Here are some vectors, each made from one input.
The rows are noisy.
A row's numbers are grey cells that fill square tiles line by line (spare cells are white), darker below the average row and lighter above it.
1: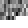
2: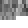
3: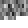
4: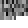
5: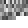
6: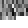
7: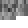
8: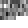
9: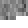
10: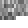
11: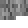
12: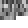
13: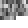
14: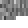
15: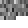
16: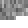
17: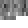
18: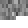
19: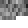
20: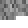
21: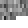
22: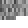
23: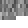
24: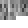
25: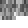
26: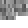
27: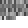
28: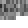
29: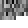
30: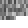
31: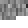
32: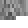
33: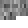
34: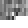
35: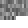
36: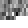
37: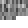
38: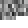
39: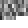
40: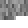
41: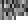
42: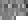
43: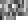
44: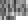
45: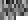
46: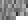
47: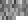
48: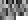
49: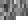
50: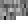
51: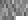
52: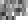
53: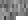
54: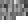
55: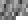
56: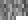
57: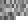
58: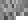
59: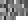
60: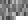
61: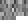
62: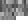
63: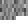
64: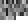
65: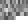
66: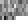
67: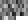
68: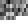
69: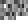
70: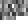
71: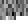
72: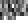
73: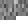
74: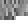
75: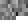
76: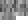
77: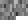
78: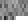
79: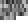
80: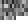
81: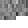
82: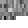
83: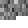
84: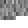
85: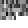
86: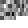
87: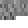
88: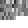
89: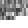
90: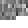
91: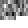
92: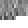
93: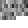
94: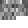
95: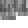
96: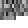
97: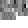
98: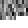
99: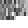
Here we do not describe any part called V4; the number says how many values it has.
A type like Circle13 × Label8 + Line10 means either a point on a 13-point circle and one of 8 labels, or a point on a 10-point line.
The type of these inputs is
Bool × (Circle5 + Line5) + V4.
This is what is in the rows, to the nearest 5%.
About 75% of them hold a true/false value, together with either a point on a 5-point circle, or a point on a 5-point line. The rest hold a value of V4.
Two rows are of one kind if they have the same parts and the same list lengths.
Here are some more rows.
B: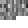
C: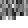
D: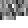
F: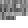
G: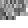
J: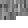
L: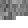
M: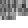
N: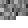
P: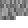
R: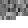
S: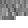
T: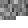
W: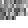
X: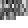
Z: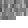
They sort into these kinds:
B, F, G, M, R, W, Z
C, D, X
J, L, N, P, S, T

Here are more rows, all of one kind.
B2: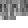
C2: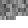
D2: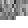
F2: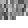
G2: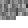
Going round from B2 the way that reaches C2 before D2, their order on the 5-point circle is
B2, F2, C2, D2, G2.
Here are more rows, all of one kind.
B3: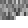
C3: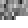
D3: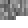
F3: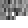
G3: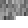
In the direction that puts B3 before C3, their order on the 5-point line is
B3, F3, G3, D3, C3.
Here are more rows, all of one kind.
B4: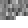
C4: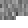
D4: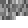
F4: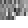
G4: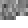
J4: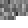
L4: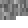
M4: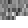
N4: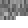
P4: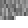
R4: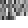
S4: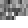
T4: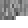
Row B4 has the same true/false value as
D4, G4 and M4.
